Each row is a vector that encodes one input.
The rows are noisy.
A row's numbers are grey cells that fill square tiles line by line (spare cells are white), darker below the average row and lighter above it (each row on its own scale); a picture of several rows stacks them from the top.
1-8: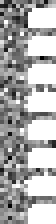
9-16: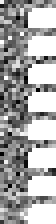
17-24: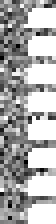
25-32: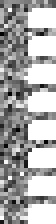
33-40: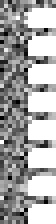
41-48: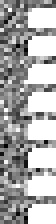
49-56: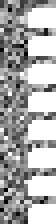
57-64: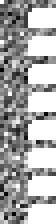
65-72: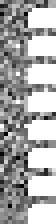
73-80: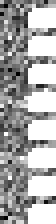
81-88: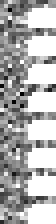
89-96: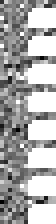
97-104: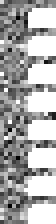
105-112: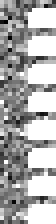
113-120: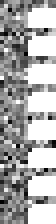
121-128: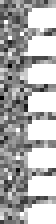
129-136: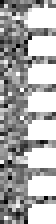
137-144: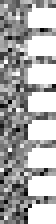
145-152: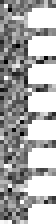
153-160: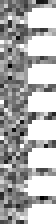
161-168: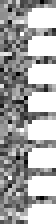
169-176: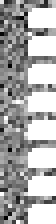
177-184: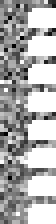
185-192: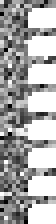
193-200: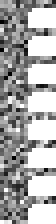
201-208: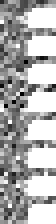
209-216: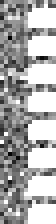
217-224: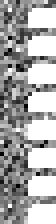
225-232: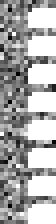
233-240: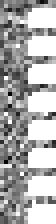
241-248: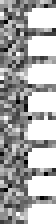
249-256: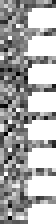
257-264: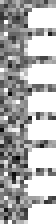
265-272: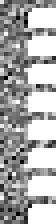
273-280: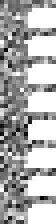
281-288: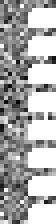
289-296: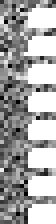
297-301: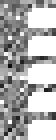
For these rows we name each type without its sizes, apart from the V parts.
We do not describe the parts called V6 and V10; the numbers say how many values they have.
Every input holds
either a label, a true/false value and a value of V6, or a point on a line, or a value of V10.
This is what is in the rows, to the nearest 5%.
About 45% of them hold a label, a true/false value and a value of V6. About 30% of them hold a point on a line. The rest hold a value of V10.
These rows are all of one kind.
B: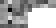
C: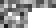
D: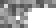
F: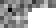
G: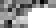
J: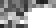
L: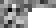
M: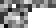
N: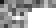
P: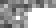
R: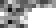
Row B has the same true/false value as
G, J, L and R.
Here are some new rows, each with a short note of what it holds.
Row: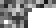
a value of V10
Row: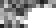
a label, a true/false value and a value of V6
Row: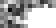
a label, a true/false value and a value of V6
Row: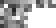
a label, a true/false value and a value of V6
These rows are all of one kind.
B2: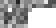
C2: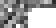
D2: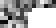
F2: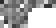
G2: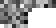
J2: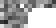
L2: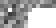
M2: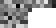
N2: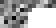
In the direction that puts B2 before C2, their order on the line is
N2, F2, J2, L2, B2, G2, M2, C2, D2.
